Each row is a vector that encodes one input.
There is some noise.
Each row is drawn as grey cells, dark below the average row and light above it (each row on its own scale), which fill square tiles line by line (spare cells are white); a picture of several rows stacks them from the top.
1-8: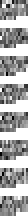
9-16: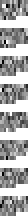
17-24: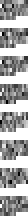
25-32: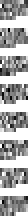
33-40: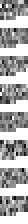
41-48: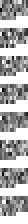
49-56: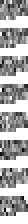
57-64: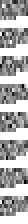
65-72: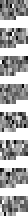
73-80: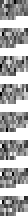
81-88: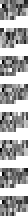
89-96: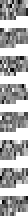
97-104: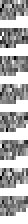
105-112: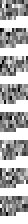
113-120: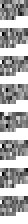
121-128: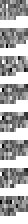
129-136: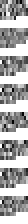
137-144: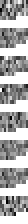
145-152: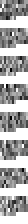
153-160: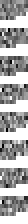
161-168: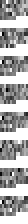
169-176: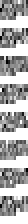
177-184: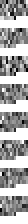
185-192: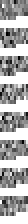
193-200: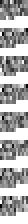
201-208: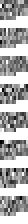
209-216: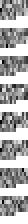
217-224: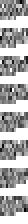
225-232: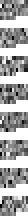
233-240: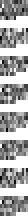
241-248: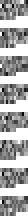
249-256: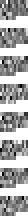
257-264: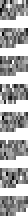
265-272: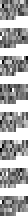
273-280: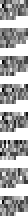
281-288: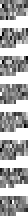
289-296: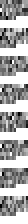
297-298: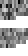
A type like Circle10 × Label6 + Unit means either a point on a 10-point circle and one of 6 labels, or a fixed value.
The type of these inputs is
Label5 + Label7 × Label7 × Label7 + Line12.
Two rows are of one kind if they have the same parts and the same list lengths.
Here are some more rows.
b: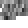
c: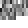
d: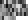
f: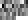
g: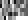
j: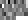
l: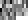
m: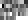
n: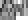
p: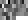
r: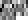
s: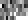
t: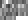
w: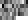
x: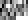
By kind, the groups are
b, d, g, j, p, t
c, l, n, r, x
f, m, s, w

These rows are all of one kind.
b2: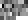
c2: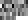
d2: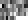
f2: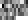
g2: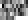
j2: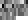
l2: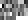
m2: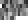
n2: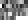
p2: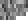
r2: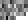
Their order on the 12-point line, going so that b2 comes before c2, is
p2, r2, d2, m2, n2, l2, b2, c2, j2, f2, g2.
